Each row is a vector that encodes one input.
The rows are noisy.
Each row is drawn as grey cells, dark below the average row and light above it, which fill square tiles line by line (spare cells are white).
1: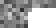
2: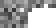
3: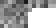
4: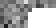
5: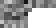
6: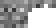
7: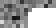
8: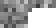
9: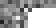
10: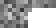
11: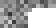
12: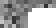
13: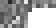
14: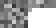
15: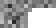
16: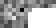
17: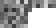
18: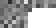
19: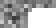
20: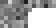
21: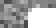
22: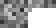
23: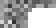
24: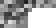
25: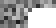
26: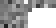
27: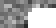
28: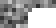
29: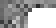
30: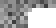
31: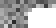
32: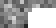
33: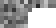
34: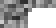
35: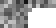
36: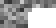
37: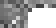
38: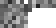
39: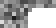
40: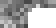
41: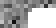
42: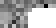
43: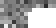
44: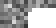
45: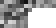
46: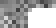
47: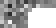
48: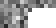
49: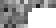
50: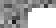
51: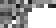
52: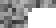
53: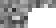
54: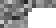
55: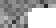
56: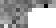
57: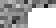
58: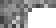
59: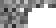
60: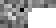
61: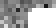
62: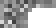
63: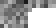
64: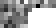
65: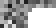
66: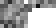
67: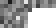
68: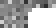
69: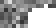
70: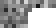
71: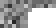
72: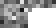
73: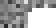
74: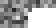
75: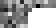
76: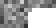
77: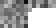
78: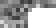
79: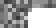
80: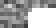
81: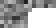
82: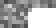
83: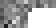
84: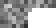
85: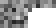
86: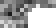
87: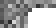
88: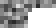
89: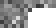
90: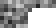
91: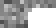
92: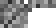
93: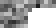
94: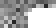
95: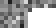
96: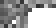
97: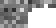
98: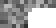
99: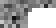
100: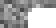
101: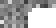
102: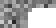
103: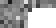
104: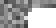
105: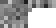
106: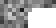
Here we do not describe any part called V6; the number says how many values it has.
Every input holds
a point on a 5-point line, together with either three true/false values, or a value of V6.
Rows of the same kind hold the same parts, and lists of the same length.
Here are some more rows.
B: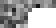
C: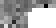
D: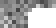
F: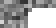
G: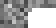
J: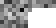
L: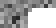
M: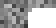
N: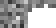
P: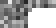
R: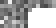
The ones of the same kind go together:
B, F, G, M, P, R
C, D, J, L, N

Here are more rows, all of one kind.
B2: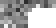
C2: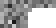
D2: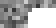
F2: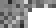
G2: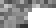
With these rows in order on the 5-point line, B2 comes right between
C2 and G2.
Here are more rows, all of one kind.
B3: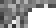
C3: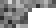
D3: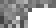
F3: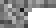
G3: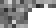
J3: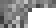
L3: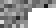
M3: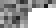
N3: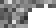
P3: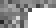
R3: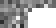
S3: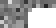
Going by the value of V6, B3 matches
C3, D3, J3 and S3.
